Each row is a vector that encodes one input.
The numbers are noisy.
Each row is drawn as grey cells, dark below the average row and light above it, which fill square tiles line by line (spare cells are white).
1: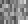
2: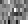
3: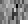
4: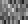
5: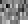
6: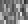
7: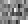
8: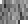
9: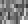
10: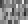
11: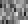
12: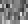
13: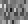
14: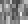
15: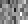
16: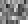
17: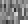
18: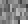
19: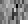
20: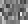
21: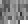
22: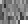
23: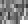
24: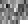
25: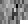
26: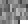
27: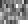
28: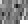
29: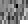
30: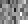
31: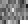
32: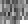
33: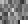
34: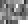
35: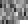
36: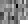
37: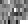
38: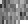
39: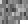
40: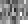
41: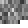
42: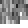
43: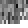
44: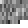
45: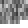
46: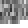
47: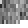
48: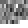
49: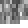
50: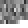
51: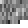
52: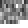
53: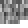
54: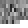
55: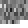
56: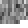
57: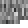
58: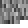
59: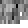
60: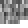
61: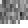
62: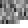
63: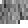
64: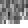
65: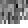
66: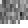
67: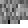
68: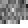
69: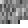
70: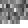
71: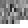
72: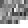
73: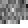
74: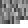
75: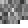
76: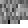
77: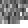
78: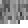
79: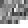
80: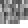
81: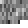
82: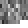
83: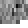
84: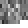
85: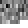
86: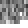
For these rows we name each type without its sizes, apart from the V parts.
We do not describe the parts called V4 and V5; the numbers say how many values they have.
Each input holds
a value of V5, together with either a point on a circle and a true/false value, or a value of V4.
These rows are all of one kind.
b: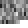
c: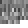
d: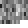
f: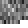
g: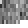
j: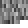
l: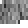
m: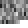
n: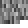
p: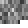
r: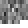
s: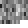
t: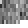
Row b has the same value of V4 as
c, j, m and n.
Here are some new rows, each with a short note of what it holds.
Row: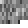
a value of V4 and a value of V5
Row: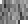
a value of V4 and a value of V5
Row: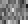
a value of V4 and a value of V5
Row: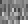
a value of V4 and a value of V5
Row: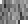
a value of V4 and a value of V5
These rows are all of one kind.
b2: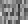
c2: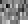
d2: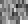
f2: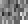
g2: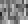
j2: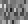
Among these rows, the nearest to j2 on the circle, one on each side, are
c2 and f2.
